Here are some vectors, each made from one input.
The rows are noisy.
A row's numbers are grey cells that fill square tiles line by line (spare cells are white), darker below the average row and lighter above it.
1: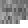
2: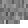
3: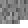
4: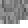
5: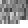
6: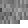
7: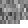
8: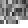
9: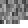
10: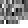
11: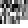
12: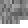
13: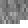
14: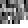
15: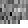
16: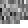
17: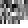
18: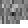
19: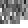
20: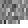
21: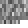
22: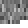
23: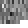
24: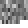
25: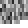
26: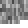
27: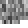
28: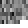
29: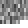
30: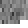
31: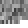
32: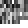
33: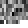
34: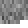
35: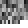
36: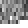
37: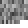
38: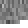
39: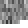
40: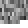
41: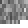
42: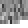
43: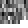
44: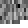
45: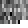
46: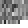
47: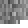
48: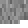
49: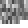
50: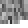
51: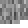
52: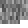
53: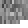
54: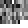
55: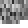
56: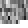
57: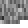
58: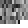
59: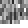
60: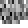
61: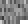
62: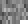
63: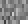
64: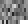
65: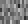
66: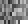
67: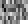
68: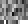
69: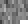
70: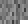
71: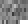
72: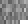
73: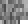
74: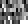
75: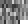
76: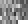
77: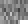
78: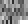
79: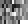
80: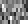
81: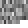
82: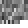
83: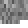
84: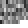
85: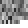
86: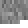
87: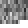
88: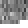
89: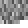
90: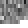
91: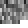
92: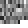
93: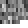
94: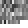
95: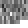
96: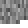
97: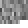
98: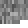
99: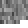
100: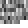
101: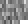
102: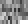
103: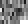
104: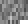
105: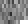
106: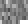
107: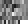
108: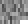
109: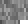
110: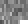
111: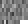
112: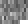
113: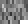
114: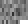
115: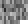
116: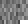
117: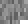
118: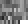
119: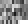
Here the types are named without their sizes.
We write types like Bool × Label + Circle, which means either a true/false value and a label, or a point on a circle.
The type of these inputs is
List(Circle).
